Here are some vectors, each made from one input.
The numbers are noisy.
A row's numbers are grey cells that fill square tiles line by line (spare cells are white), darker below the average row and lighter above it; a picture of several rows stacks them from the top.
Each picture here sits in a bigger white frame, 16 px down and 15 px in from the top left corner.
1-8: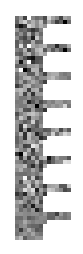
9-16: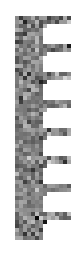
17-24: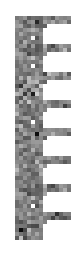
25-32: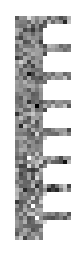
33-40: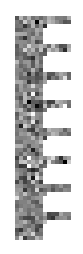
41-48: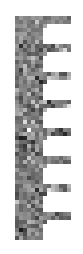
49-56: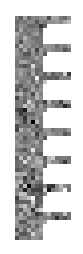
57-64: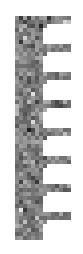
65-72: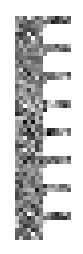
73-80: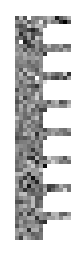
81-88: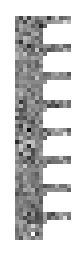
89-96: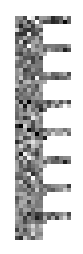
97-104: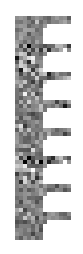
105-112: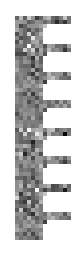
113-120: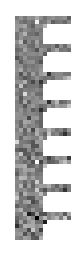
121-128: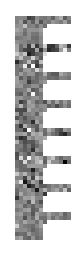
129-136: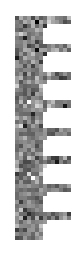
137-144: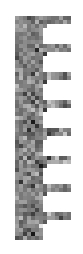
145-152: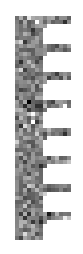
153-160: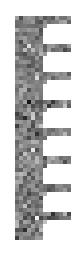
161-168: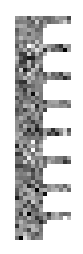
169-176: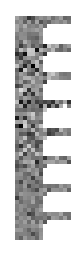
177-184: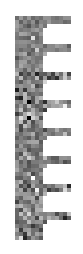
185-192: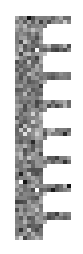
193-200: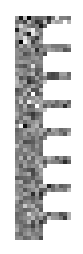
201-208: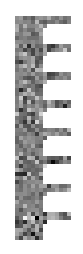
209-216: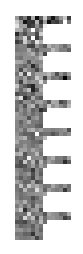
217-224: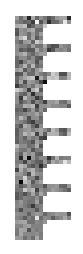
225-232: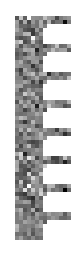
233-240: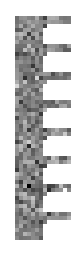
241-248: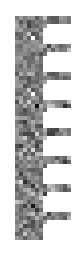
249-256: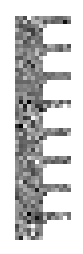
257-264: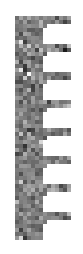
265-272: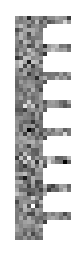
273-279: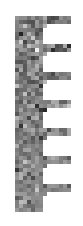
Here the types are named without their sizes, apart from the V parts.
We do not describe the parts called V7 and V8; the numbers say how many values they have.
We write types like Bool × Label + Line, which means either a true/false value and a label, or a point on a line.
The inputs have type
Label × (Label + (Line + V7) × V8).
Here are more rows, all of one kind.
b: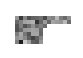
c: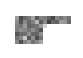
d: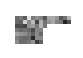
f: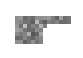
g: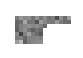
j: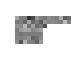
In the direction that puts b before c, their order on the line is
j, g, f, b, d, c.
